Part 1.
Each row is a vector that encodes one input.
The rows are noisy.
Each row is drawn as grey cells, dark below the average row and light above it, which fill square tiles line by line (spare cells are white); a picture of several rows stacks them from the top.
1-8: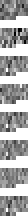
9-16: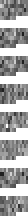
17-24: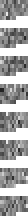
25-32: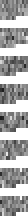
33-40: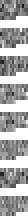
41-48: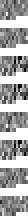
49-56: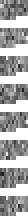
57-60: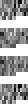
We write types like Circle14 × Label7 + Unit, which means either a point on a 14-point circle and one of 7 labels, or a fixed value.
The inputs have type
Tree11 + Unit.
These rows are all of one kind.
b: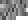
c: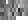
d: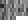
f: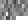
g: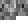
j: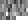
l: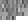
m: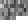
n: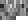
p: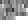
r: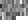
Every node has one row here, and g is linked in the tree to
n.
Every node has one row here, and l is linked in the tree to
f, p and r.
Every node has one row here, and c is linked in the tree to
d.
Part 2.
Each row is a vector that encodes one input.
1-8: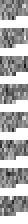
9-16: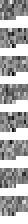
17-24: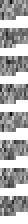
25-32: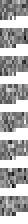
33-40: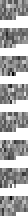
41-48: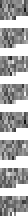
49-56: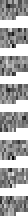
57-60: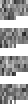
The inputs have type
Bool × Bool × Bool × Bool.
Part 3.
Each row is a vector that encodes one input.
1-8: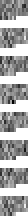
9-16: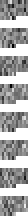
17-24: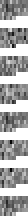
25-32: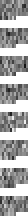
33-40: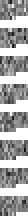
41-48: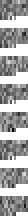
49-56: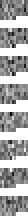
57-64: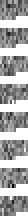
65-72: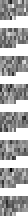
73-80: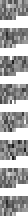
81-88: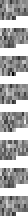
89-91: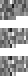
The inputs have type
Bool × Bool × Bool × Bool.
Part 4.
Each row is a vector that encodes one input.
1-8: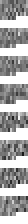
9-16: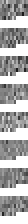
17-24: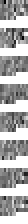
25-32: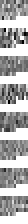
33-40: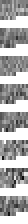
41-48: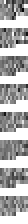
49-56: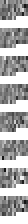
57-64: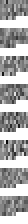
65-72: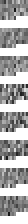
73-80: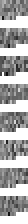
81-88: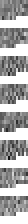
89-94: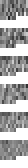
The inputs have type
Line9.
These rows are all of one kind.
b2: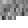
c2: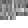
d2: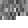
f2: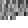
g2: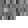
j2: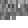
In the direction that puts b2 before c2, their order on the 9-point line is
b2, f2, c2, j2, g2, d2.
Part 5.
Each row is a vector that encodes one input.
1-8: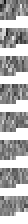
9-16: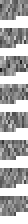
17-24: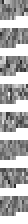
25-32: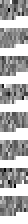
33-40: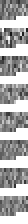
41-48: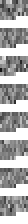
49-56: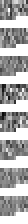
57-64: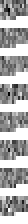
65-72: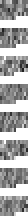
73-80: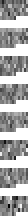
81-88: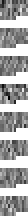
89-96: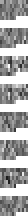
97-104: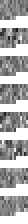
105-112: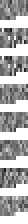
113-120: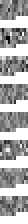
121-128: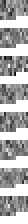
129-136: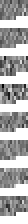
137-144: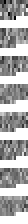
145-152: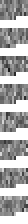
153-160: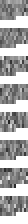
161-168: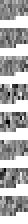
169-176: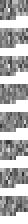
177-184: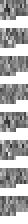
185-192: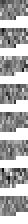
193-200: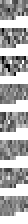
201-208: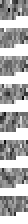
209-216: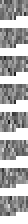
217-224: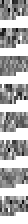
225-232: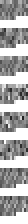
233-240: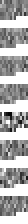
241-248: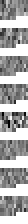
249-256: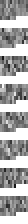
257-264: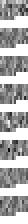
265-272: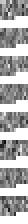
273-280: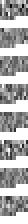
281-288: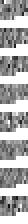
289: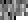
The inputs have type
Circle10.
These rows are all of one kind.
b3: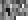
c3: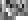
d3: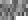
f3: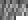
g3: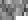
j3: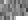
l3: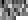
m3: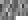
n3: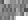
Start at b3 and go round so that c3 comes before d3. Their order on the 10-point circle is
b3, l3, c3, m3, d3, g3, n3, j3, f3.
